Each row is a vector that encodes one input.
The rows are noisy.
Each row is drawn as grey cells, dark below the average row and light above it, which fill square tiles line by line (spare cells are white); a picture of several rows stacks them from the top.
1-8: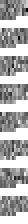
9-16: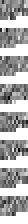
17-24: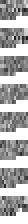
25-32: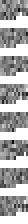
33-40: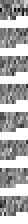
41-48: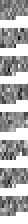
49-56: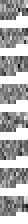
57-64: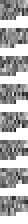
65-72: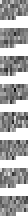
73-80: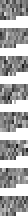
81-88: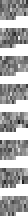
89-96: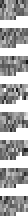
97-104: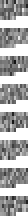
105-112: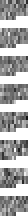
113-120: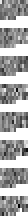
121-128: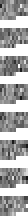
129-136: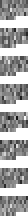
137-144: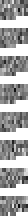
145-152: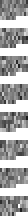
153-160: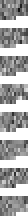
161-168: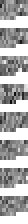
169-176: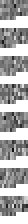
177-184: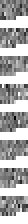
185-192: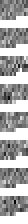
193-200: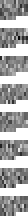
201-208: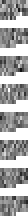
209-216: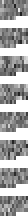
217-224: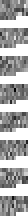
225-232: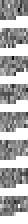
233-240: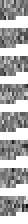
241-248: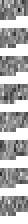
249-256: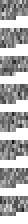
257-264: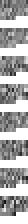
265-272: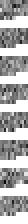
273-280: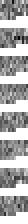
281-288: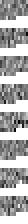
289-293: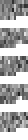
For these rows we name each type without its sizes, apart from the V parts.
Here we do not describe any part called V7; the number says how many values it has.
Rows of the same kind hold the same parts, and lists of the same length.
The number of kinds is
3.
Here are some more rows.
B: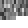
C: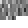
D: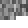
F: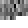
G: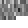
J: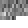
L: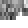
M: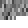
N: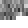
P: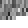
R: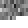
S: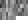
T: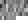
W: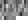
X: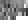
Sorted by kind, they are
B, C, D, G
F, J, M, P, R, S, T, W
L, N, X

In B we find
a point on a circle, a point on a line and a true/false value.
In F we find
a label, a point on a line and a true/false value.
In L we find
two values of V7.
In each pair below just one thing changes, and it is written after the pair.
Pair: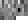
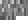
the true/false value
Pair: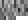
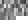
the place on the circle
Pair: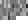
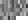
the place on the line
